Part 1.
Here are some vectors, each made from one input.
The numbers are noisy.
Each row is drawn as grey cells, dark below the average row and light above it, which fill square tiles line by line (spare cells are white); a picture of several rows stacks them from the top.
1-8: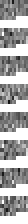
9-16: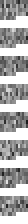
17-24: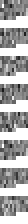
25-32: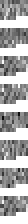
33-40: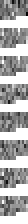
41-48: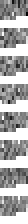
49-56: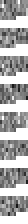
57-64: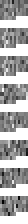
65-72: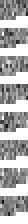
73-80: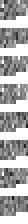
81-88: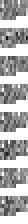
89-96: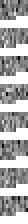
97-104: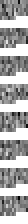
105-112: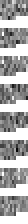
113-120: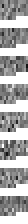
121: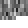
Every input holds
a point on a 10-point line, together with a list of up to two points on a 6-point line.
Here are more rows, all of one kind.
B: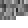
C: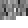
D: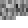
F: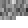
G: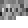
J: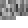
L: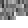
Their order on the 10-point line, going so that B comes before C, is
G, J, D, F, B, L, C.
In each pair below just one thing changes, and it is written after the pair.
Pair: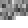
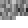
the place on the 6-point line in item 1 of the list
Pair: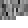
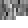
the place on the 6-point line in item 1 of the list
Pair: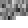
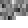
the place on the 6-point line in item 2 of the list
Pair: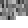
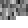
the place on the 10-point line
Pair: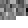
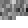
the place on the 10-point line
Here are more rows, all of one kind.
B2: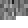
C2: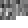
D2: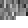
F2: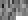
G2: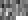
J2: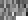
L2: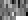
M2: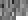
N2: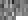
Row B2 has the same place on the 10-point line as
F2, M2 and N2.
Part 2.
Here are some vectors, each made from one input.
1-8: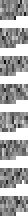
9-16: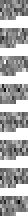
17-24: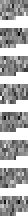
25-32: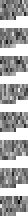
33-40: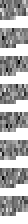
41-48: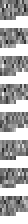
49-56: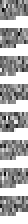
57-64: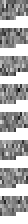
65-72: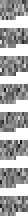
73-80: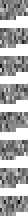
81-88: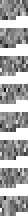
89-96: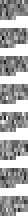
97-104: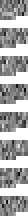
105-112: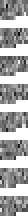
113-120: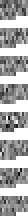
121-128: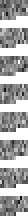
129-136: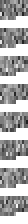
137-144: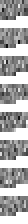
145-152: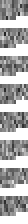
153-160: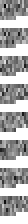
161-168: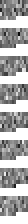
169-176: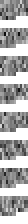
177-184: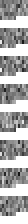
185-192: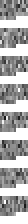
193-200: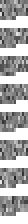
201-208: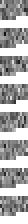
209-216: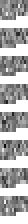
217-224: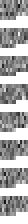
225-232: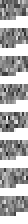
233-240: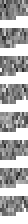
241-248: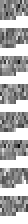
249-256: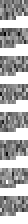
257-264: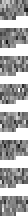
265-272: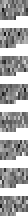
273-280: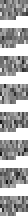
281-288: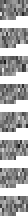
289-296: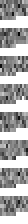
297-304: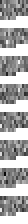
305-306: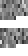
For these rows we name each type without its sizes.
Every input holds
a list of points on a line.
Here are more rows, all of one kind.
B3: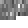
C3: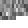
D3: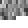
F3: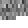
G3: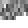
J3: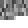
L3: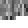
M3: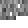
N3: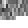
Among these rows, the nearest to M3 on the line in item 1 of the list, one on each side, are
B3 and D3.
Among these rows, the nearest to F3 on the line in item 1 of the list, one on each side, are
G3 and N3.
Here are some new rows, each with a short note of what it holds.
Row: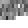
a list of three items
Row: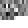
the empty list
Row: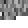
a list of one item
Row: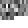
the empty list
